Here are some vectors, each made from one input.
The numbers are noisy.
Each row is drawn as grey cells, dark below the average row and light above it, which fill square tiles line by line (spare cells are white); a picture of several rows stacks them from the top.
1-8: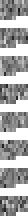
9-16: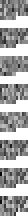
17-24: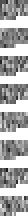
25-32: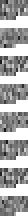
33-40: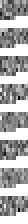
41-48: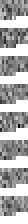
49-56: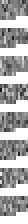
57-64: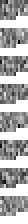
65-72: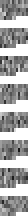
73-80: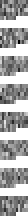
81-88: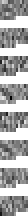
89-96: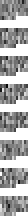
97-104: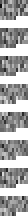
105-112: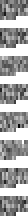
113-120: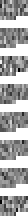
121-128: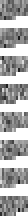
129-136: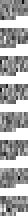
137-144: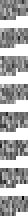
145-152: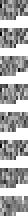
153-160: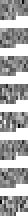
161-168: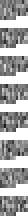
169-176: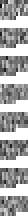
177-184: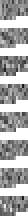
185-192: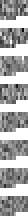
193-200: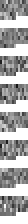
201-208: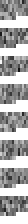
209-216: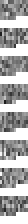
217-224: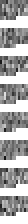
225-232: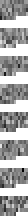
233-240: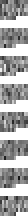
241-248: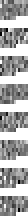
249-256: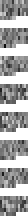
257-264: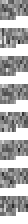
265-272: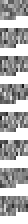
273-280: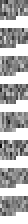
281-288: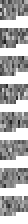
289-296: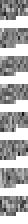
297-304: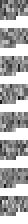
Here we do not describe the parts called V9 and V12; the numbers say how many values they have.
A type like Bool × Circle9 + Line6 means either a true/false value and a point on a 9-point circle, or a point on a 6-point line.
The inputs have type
Line4 × V12 + Line13 × (Line13 + V9).
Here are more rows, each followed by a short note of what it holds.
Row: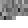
a point on a 13-point line and a value of V9
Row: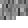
a point on a 13-point line and a value of V9
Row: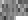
a point on a 13-point line and a value of V9
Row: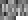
a point on a 4-point line and a value of V12
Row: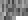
a point on a 13-point line and a value of V9
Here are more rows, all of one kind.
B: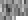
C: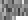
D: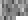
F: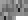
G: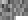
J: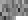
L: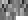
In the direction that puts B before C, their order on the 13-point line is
D, B, C, F, J, G, L.
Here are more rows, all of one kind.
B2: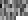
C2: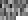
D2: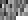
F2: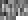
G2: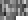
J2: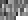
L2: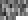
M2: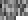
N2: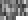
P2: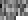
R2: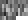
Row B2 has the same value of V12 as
C2 and L2.
